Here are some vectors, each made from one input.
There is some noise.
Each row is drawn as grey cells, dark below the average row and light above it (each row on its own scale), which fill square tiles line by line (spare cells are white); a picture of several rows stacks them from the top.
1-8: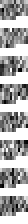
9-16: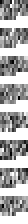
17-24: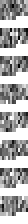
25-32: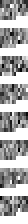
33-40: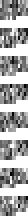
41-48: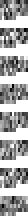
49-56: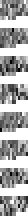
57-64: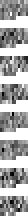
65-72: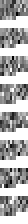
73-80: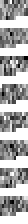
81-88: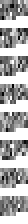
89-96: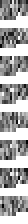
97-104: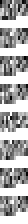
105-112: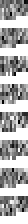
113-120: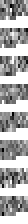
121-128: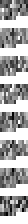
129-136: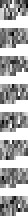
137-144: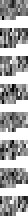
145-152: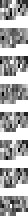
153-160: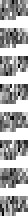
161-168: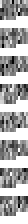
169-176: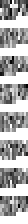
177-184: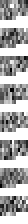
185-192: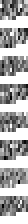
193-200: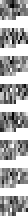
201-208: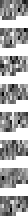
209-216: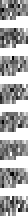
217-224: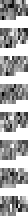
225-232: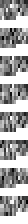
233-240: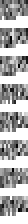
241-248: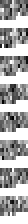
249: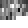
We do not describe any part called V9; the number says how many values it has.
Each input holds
a list of up to two items, each a true/false value and a value of V9.
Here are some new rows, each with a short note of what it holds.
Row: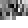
a list of two items
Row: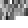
the empty list
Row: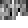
a list of one item
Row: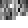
a list of one item
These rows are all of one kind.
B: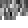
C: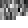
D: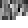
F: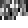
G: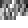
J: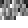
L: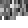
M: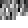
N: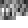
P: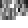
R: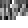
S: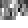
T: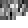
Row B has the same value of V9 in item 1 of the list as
C, G and M.
